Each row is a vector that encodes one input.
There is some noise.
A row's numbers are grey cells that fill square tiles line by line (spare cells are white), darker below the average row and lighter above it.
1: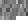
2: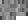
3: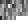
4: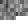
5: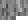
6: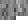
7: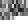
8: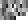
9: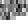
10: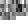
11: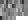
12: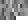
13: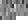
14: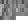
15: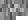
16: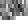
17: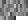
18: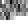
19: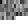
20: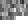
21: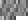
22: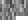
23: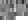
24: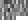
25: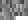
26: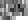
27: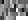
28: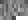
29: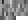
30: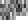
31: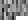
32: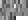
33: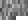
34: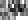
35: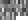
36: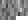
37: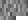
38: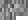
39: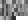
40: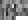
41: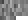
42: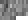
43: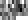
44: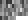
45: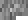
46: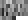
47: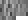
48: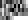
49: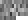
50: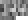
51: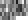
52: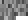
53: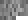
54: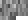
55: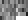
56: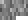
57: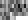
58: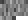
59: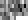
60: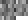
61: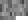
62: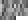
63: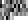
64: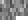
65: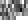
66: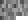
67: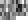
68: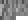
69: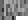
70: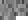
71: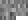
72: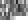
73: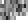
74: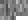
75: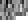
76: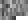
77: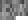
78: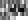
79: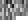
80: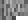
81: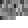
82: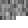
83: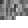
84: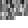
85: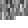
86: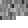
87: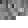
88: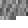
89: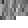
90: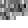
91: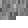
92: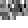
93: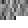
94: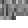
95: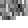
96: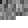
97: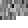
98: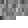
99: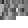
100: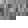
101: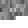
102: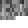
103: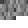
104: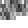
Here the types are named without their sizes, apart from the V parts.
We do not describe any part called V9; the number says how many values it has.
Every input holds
either a point on a line, or a true/false value and a value of V9.
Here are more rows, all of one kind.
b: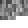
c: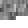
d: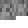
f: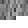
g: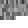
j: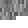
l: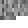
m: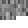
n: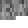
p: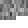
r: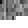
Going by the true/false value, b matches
f, g, l and r.
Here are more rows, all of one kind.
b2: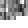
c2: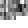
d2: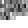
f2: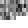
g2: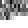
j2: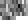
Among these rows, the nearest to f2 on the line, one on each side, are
c2 and d2.
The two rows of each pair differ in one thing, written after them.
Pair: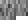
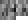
the true/false value
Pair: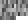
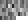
the value of V9
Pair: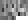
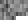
the value of V9
